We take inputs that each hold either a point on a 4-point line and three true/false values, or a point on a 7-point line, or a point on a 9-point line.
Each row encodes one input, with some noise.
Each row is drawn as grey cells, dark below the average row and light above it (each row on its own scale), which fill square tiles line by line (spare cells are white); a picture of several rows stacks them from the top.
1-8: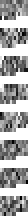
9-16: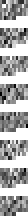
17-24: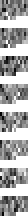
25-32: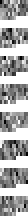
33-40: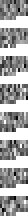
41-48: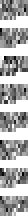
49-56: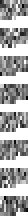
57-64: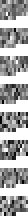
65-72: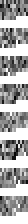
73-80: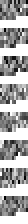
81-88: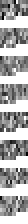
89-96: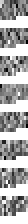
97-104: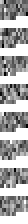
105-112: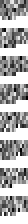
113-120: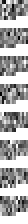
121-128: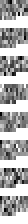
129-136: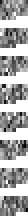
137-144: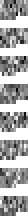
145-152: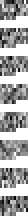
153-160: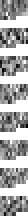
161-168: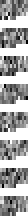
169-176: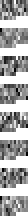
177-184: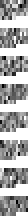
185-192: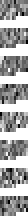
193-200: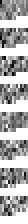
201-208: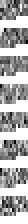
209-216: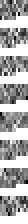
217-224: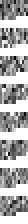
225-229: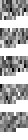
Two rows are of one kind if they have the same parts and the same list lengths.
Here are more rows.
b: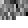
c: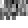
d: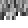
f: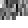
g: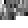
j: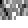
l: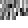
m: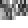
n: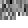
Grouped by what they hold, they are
b, c, d, f, g, l
j, m
n

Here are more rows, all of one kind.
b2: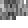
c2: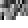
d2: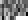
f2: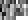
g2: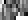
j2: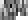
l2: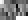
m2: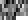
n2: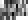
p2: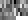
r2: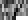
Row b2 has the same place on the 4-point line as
g2, j2 and p2.
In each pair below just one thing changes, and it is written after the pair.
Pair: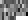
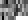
one of the three true/false values
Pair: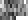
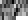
the place on the 4-point line
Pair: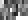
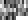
the place on the 4-point line
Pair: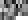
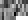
the place on the 4-point line
